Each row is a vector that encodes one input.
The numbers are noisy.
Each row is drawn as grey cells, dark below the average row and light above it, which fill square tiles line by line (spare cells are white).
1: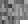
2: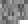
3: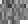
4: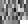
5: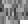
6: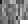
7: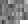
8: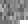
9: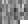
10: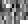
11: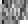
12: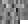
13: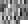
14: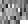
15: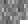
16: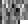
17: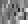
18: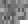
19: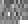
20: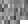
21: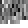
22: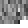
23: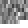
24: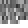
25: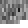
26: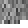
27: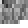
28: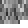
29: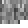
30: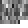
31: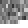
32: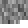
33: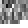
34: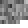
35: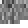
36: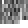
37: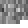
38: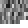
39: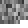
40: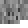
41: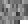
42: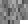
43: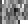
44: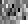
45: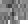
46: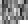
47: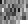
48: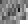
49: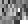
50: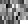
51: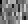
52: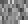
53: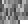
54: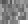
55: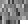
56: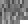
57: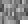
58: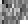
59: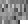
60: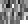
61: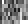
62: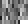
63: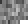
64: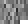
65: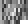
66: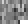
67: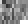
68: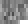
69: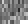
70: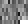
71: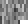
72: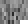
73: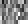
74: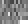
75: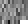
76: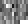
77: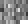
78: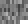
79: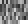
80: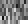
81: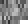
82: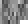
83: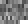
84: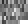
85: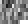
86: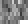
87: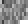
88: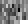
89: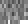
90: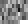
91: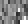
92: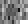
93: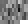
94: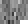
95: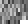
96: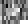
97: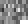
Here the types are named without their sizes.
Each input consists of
either three true/false values, or a list of points on a line.
